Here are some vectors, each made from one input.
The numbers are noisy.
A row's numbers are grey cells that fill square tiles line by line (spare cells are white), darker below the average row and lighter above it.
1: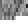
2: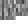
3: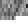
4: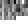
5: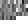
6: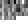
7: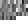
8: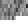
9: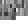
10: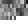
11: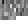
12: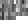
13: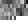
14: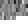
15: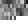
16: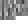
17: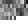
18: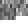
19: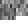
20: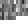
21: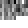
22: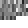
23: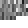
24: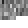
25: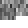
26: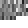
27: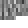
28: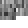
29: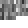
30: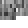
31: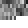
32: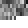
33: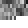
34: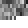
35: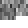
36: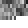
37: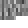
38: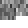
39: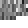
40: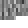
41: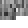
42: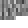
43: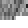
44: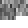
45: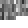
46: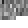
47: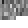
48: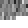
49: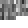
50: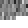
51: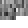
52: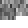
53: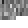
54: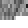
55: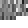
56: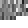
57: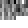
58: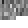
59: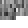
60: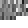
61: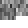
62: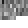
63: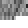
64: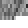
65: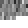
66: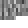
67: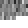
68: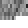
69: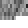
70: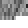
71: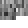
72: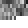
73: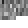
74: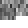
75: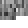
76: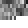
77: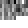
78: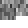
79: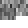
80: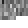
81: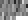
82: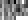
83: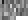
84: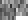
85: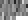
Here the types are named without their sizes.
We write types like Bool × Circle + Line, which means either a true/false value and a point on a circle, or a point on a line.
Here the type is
Bool × Line.
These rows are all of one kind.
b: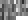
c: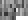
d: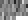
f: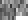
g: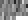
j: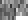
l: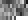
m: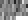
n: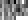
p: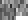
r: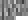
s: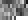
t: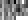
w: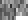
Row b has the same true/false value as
l, r and s.
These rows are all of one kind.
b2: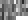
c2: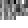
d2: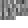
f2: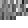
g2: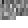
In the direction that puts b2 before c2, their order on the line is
f2, b2, d2, g2, c2.
